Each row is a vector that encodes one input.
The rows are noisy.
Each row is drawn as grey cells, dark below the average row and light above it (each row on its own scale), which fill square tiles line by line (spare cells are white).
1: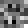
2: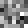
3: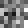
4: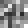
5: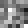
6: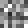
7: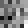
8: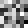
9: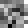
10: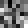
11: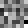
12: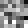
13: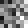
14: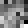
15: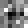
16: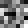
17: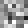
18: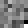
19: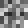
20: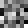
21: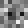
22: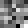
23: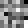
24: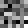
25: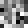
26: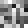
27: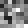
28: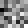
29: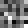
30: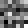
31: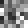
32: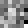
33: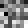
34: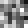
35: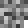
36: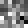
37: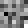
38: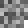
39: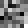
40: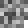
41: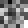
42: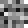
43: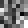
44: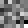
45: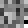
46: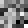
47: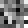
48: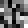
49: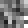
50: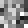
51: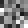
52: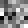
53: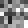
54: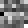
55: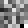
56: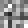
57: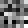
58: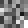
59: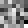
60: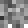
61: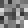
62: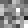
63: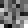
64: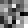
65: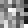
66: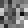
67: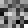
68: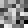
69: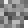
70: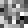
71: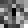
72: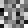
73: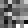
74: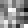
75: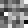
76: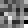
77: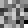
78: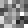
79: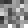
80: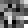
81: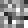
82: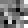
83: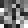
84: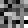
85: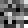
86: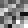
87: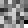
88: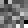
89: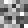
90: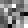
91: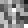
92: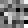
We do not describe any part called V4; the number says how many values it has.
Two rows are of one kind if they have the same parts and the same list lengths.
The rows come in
2 kinds.
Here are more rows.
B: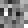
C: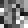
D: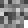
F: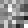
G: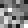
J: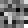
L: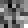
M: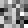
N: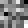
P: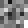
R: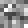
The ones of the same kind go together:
B, P, R
C, D, F, G, J, L, M, N

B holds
one of 6 labels and a value of V4.
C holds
one of 6 labels and four true/false values.
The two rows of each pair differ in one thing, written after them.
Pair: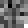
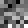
one of the four true/false values
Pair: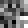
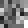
one of the four true/false values
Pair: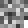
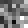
one of the four true/false values
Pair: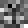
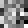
the label
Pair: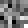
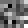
one of the four true/false values
